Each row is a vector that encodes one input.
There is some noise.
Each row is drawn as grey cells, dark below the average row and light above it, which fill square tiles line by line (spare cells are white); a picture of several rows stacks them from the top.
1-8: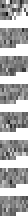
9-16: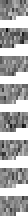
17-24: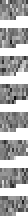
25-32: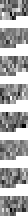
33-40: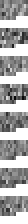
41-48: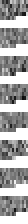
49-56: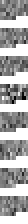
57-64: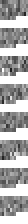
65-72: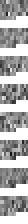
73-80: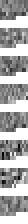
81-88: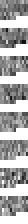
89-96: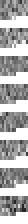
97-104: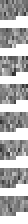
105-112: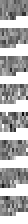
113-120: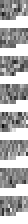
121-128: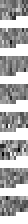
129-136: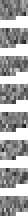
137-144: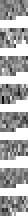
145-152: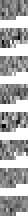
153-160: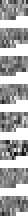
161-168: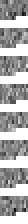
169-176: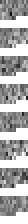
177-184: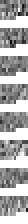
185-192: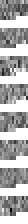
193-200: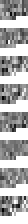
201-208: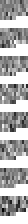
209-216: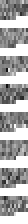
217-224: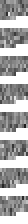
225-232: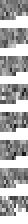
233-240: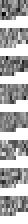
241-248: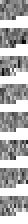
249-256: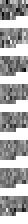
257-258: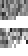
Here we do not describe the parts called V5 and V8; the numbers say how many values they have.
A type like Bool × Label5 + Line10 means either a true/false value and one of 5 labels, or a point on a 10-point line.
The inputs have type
Circle10 × V5 + Tree9 + V8.
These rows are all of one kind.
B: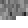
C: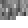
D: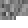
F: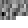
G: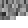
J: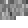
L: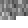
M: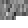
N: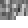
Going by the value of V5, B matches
C, J and N.
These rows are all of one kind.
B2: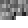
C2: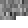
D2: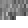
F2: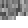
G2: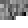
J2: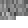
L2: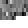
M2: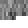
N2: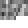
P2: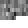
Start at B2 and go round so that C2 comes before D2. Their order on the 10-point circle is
B2, P2, J2, N2, C2, L2, G2, M2, D2, F2.
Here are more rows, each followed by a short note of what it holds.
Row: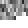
a node of a 9-node tree
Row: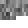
a node of a 9-node tree
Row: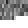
a node of a 9-node tree
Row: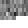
a point on a 10-point circle and a value of V5
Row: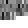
a node of a 9-node tree
